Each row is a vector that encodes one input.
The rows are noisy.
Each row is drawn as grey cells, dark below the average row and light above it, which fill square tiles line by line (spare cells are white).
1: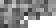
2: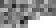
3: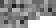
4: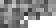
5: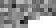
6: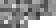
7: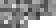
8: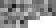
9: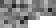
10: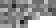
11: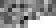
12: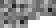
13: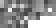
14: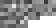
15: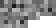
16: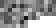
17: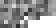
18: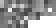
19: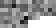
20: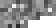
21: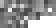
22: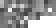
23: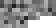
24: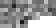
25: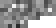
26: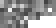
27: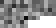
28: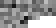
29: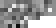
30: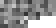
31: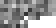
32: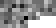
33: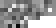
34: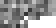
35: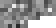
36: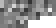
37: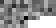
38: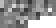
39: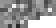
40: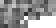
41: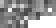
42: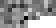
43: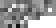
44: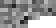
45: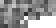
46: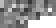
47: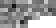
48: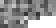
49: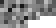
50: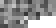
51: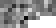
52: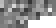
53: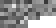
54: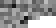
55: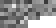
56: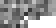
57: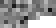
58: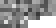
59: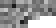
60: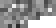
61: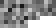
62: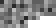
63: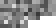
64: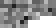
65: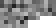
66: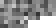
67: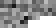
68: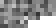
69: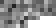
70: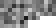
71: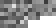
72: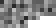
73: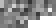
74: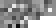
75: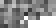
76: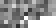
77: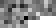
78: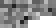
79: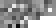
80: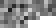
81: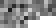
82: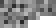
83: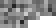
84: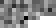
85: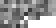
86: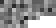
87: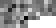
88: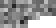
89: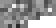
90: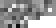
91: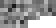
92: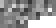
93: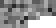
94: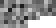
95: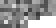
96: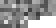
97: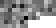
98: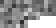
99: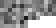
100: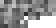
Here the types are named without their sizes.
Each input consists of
either a fixed value, or a point on each of two lines, or three true/false values.
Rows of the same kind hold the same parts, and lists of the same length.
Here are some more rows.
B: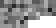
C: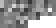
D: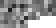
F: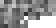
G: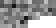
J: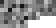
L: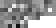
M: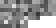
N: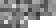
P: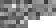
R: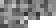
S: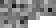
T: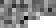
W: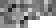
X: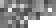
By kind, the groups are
B, D, G, J, S, T, W
C, F, L, M, N, R, X
P

